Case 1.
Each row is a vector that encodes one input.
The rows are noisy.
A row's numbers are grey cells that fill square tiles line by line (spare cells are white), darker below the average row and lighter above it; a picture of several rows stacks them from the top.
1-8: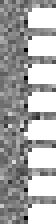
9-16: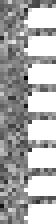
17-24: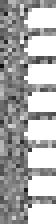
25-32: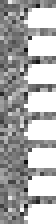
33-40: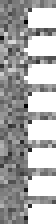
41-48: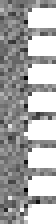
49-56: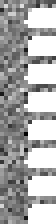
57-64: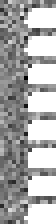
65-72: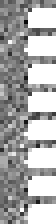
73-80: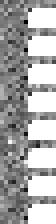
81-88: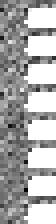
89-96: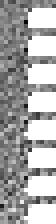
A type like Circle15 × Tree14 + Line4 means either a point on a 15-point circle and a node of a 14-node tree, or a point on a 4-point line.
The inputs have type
Line6 + Line7.
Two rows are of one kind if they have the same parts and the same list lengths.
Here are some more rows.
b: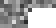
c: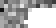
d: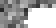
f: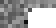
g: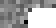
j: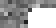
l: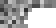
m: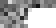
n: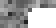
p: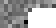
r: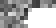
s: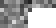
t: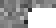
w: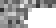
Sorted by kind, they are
b, f, g, j, n, p, s, t
c, d, l, m, r, w

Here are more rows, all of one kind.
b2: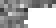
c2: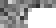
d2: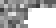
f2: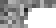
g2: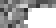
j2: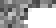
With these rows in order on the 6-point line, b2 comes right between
d2 and g2.
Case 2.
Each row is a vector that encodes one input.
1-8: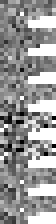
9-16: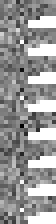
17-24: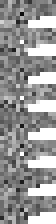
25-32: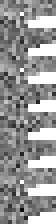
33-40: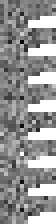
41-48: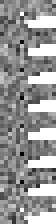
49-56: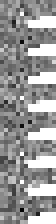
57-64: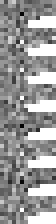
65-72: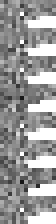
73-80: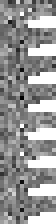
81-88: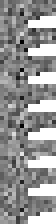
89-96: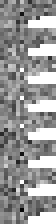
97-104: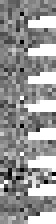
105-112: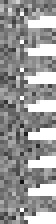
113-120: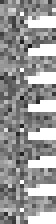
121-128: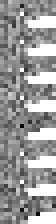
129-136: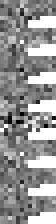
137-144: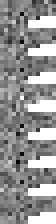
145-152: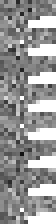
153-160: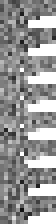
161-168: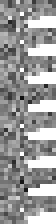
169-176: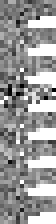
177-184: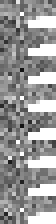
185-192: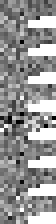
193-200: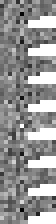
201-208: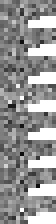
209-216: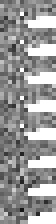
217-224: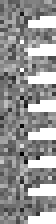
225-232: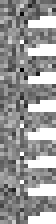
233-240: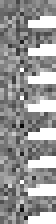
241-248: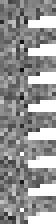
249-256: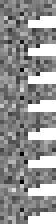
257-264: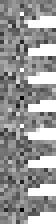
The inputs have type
List2(Line6).
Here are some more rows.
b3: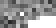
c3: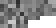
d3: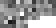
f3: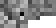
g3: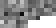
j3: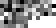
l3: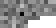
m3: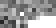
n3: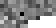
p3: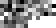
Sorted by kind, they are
b3, d3, m3
c3, f3, g3, l3, n3
j3, p3

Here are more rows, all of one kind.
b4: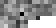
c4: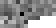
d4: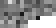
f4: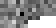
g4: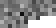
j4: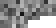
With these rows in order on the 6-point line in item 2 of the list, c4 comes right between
d4 and f4.
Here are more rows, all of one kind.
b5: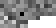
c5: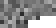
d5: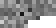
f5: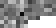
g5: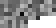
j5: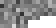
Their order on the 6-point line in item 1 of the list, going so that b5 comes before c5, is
b5, f5, d5, j5, c5, g5.
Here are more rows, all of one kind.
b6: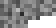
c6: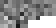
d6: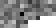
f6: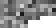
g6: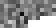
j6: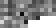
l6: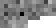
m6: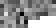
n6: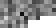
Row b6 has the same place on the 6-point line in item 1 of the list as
g6 and m6.
